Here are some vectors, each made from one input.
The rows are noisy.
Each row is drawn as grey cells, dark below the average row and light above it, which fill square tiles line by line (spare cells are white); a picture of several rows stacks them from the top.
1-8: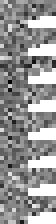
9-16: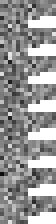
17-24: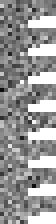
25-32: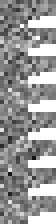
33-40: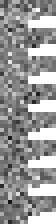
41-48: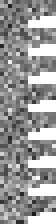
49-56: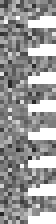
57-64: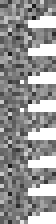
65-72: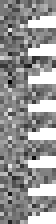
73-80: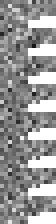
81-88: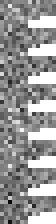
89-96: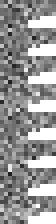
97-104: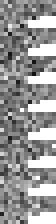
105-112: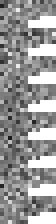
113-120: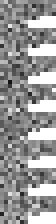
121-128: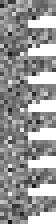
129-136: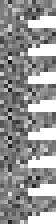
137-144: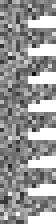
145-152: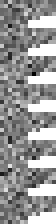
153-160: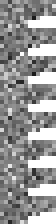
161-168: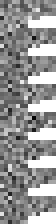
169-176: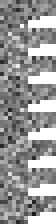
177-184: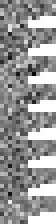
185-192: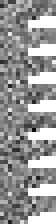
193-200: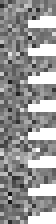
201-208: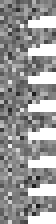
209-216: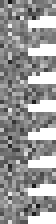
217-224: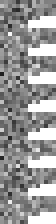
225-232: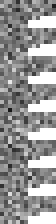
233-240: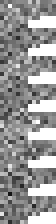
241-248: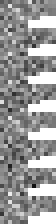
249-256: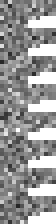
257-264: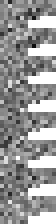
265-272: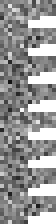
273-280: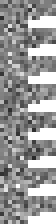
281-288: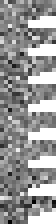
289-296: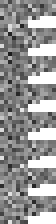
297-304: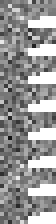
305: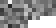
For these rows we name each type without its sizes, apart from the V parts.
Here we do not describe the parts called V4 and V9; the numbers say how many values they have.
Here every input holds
either a true/false value, a value of V4 and a value of V9, or a list of points on a line.
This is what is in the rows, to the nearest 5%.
About 45% of them hold a true/false value, a value of V4 and a value of V9. The rest are lists of points on a line.
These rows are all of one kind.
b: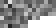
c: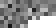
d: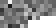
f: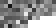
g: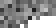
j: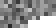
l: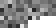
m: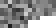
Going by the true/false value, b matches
j and m.
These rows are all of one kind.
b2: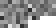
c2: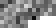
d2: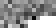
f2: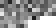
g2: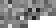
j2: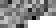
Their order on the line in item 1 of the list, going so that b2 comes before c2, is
j2, f2, b2, d2, g2, c2.
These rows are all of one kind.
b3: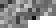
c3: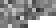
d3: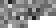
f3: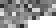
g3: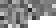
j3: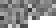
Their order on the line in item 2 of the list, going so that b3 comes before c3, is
j3, g3, b3, d3, f3, c3.
